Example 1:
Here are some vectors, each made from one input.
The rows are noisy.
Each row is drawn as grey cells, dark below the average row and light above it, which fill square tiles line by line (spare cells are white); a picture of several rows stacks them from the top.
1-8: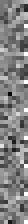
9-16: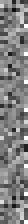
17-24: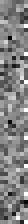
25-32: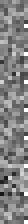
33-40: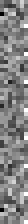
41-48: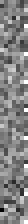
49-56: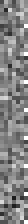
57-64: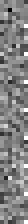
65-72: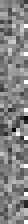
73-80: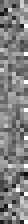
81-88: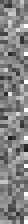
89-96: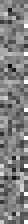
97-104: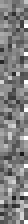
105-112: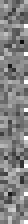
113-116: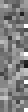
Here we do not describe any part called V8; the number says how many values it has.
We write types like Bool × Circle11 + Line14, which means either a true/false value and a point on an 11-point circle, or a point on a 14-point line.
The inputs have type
Bool × V8 + Tree11 + Unit.
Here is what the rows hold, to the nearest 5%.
About 5% of them hold a fixed value. About 50% of them hold a node of an 11-node tree. The rest hold a true/false value and a value of V8.
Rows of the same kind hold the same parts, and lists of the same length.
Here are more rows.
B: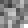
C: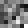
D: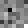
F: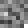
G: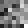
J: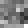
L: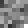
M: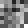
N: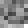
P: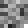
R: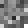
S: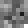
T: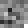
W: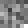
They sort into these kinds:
B, C, G, L, P, R
D, F, J, N, S, T, W
M

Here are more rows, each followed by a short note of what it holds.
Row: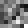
a node of an 11-node tree
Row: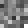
a node of an 11-node tree
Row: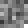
a true/false value and a value of V8
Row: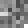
a true/false value and a value of V8
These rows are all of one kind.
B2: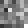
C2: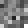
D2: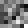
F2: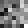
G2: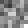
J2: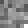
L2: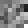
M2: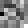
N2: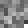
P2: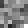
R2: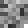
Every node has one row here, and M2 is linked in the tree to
G2.
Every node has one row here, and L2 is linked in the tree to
D2 and J2.
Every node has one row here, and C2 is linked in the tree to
N2.
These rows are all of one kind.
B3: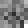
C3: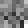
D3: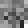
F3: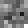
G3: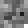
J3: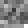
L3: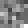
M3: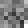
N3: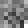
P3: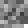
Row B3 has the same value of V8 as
C3, D3, M3 and N3.
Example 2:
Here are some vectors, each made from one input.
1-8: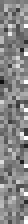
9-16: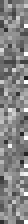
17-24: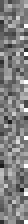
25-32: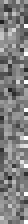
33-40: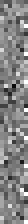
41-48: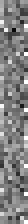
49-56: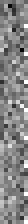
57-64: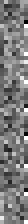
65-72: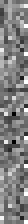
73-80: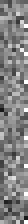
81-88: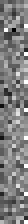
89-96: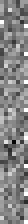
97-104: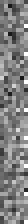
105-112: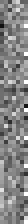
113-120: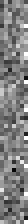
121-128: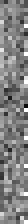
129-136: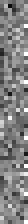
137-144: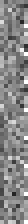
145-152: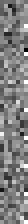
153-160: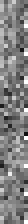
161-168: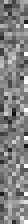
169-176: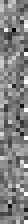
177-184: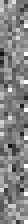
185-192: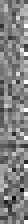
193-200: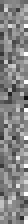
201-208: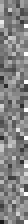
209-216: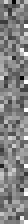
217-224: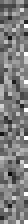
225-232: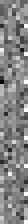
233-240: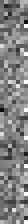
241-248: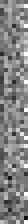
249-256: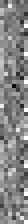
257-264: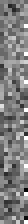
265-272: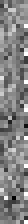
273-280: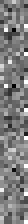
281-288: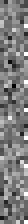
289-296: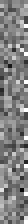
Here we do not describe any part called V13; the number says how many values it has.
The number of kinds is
2.
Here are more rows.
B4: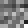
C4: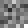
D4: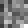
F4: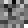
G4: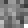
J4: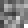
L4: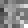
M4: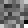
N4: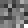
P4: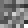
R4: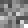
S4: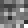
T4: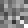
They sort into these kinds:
B4, C4, F4, G4, M4, N4, P4, S4
D4, J4, L4, R4, T4

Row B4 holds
a point on an 8-point circle and a true/false value.
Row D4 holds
a value of V13.
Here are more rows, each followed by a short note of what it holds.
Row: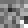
a value of V13
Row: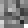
a point on an 8-point circle and a true/false value
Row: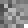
a value of V13
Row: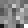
a value of V13
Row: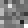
a point on an 8-point circle and a true/false value
